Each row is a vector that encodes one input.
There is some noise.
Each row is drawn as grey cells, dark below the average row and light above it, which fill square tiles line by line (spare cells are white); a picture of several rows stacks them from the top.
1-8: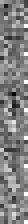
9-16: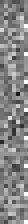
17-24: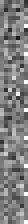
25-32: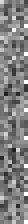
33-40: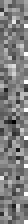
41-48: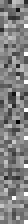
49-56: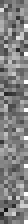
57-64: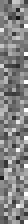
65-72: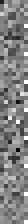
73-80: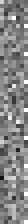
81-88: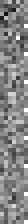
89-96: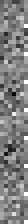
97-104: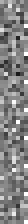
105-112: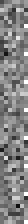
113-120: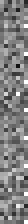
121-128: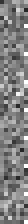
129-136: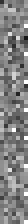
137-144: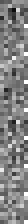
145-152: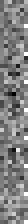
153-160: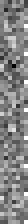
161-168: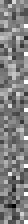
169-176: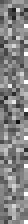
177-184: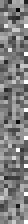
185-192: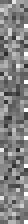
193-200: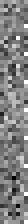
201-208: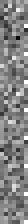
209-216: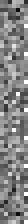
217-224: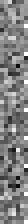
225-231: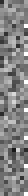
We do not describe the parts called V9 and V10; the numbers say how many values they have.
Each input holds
a value of V9, together with either a point on a 5-point circle and a true/false value, or a value of V10.
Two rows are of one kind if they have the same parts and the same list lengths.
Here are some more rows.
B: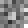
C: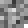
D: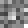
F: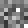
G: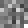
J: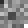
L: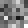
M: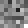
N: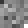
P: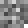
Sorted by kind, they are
B, C, D, F, L, P
G, J, M, N

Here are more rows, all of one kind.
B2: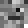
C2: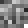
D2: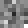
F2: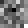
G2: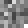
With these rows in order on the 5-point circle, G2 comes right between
B2 and C2.
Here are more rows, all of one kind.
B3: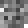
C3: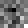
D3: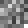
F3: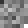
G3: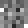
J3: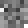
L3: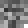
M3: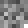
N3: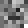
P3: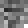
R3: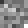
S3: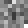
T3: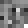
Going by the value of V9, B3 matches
G3, J3, L3 and P3.
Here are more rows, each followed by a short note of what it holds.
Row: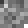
a point on a 5-point circle, a true/false value and a value of V9
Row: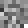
a value of V9 and a value of V10
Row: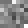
a point on a 5-point circle, a true/false value and a value of V9
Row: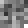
a value of V9 and a value of V10
